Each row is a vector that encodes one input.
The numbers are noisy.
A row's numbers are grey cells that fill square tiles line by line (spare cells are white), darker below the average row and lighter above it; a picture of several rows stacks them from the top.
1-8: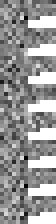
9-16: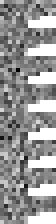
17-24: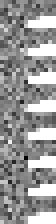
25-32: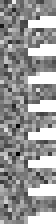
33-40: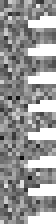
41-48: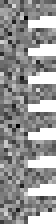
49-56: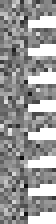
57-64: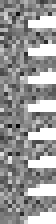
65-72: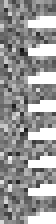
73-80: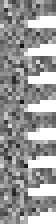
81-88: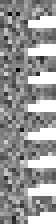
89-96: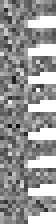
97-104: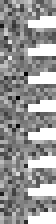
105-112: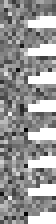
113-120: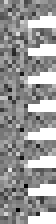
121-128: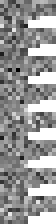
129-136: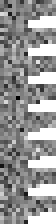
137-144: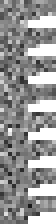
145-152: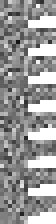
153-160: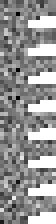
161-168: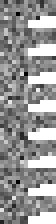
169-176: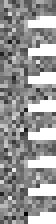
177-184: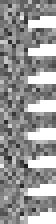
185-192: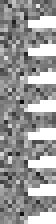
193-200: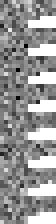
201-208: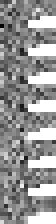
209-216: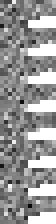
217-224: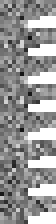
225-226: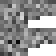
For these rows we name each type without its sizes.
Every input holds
either a node of a tree, or three true/false values.
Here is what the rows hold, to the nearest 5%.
About 50% of them hold a node of a tree. The rest hold three true/false values.
